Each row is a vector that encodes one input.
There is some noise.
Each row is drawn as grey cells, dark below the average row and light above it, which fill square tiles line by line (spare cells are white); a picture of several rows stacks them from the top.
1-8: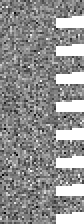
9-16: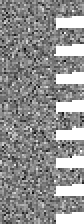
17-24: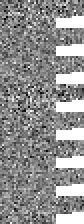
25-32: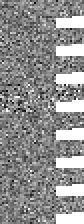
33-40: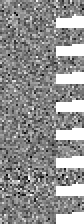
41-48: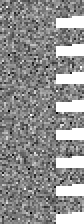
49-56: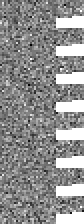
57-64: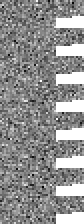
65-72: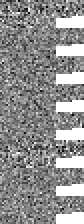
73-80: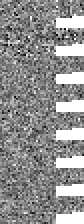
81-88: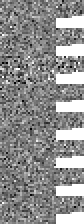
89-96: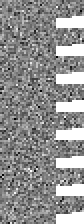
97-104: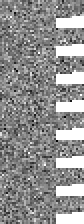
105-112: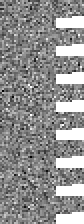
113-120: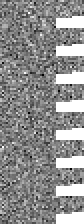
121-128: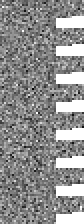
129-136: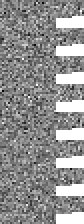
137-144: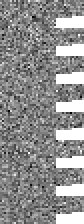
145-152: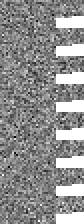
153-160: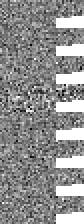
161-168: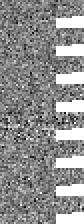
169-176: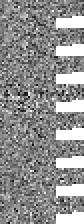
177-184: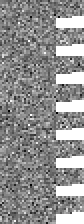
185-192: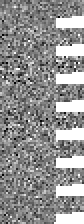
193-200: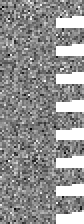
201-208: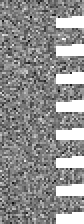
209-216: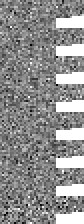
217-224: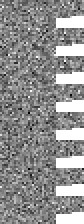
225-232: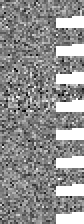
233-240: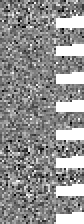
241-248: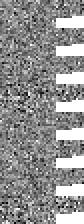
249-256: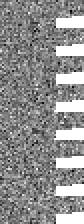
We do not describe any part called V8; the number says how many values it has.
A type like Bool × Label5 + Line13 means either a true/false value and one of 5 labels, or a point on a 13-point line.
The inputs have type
Label6 × List2(Line5 + V8).
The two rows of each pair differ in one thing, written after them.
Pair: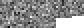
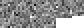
the value of V8 in item 1 of the list
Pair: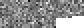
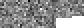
the value of V8 in item 1 of the list
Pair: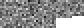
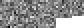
the label
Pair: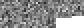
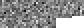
the value of V8 in item 1 of the list
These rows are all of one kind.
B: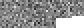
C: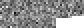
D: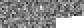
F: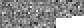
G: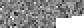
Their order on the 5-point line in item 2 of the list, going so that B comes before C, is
G, D, F, B, C.
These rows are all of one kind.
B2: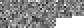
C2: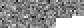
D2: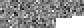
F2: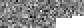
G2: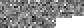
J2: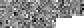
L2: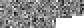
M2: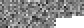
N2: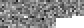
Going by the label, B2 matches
G2 and M2.
